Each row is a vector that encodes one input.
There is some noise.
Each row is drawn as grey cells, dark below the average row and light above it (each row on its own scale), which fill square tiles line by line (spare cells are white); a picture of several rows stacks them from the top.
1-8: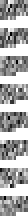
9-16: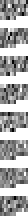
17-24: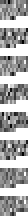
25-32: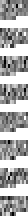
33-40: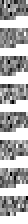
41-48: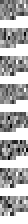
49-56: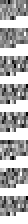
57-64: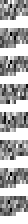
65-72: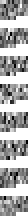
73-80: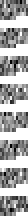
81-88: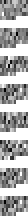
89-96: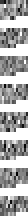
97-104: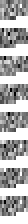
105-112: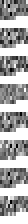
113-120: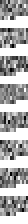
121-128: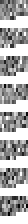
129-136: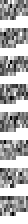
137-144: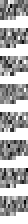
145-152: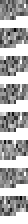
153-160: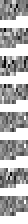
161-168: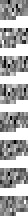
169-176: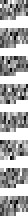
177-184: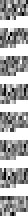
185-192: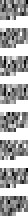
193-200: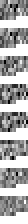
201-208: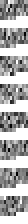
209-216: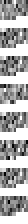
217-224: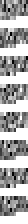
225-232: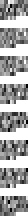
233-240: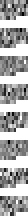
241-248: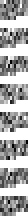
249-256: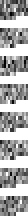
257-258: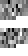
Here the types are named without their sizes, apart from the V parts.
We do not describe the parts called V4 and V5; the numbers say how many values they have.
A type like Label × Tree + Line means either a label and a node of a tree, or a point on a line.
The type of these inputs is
(Bool × Line + V5) × V4 + Label.
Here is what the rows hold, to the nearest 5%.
About 15% of them hold a label. The rest hold a value of V4, together with either a point on a line and a true/false value, or a value of V5.
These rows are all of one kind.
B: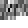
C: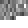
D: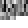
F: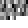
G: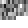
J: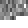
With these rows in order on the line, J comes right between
D and F.
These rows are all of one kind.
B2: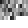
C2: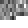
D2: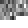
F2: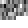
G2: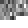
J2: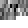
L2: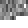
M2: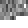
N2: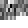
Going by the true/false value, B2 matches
F2 and N2.
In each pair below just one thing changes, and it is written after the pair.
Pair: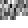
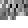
the value of V5
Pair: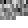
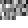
the value of V5
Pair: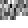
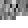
the value of V5
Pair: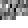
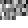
the value of V4
